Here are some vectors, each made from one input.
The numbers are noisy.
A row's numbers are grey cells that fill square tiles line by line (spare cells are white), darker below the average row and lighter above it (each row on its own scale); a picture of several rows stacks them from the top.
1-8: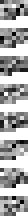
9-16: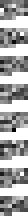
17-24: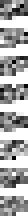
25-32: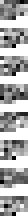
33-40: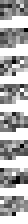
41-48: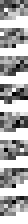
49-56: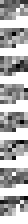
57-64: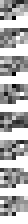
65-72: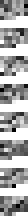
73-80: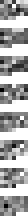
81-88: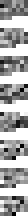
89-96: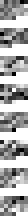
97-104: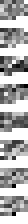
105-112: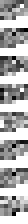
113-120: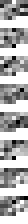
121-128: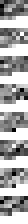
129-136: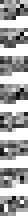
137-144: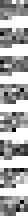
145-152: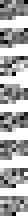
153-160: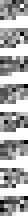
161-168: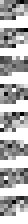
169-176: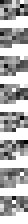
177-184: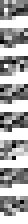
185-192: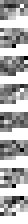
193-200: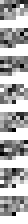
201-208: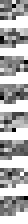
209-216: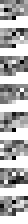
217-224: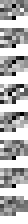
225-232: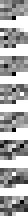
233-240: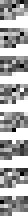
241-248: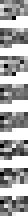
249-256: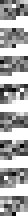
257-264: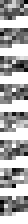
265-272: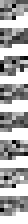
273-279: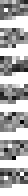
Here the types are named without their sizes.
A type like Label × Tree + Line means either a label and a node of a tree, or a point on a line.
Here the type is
Bool × Label × Label + Unit.
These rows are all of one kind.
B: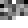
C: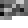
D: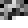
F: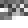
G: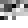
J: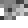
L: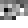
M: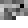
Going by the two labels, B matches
F and J.
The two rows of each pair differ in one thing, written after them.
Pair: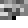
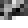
one of the two labels
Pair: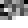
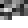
one of the two labels
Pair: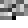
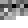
one of the two labels
